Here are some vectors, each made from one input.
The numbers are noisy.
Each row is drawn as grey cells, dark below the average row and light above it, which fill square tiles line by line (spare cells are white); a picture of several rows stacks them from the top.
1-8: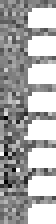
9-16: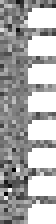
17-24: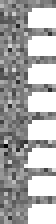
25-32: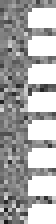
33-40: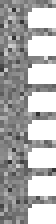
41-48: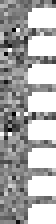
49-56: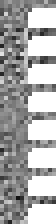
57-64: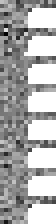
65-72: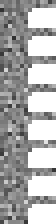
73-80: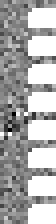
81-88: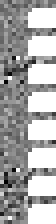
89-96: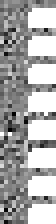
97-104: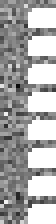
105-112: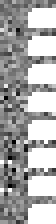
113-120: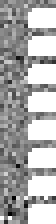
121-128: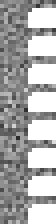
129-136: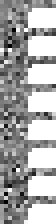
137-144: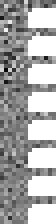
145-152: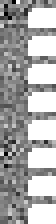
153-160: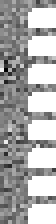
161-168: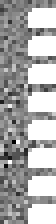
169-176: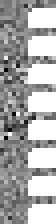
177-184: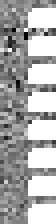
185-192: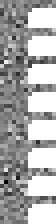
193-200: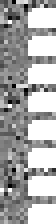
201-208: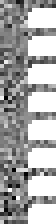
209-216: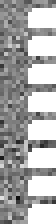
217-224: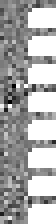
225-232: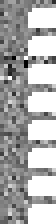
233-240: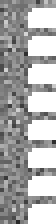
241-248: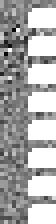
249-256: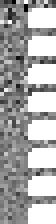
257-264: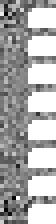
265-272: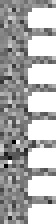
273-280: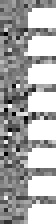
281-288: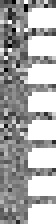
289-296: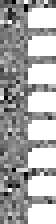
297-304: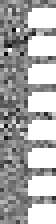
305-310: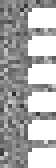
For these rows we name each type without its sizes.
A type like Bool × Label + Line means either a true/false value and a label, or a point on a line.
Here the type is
(Circle + Unit) × Label + Line.
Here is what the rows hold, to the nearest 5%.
About 70% of them hold a label, together with either a point on a circle, or a fixed value. The rest hold a point on a line.
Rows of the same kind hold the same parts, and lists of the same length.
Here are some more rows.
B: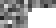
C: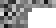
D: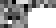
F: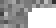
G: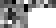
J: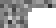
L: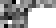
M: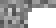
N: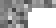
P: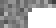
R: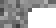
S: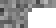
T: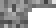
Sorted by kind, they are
B, C, D, G, L
F, P, R, S
J, M, N, T

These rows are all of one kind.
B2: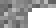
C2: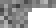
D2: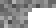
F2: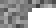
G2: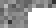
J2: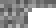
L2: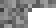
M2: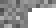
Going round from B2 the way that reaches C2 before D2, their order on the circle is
B2, G2, J2, C2, F2, L2, M2, D2.
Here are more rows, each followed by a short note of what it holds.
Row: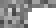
a label
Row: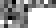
a point on a line
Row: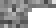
a label
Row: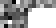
a point on a line
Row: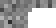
a point on a circle and a label
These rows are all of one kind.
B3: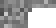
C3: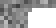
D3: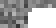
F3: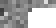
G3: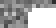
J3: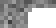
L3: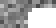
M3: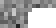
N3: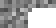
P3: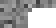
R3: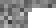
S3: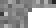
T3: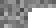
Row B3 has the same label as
F3, S3 and T3.
